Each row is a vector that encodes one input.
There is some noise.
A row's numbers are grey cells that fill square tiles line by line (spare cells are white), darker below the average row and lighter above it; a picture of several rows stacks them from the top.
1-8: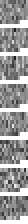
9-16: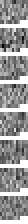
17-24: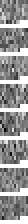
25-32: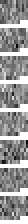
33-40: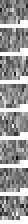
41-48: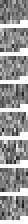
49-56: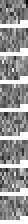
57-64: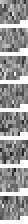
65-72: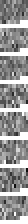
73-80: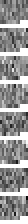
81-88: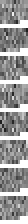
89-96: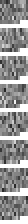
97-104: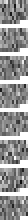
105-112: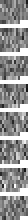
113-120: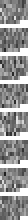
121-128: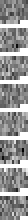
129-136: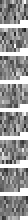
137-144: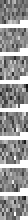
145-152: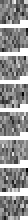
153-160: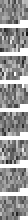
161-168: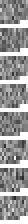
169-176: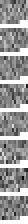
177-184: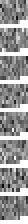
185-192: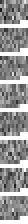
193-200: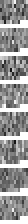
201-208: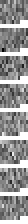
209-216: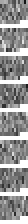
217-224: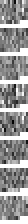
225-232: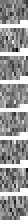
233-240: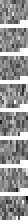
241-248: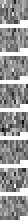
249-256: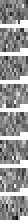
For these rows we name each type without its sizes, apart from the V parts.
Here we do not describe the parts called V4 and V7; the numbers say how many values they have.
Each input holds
a point on a line, together with either a true/false value and a value of V7, or a value of V4.
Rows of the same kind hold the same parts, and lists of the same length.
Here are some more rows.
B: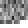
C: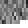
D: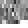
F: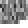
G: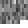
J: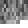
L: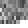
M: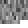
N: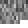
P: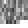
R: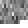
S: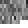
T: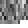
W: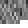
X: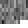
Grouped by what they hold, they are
B, D, F, L, P, R
C, G, J, M, N, S, T, W, X

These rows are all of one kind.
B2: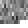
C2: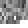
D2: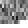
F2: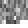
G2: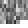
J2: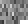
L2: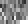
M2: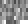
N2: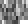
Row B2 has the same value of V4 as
D2 and J2.
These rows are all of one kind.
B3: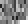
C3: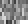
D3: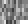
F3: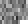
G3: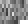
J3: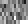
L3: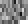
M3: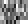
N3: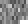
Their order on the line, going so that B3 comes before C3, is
J3, B3, F3, N3, G3, L3, C3, D3, M3.
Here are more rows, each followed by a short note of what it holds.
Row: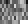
a point on a line, a true/false value and a value of V7
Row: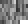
a point on a line, a true/false value and a value of V7
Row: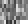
a point on a line and a value of V4
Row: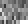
a point on a line and a value of V4
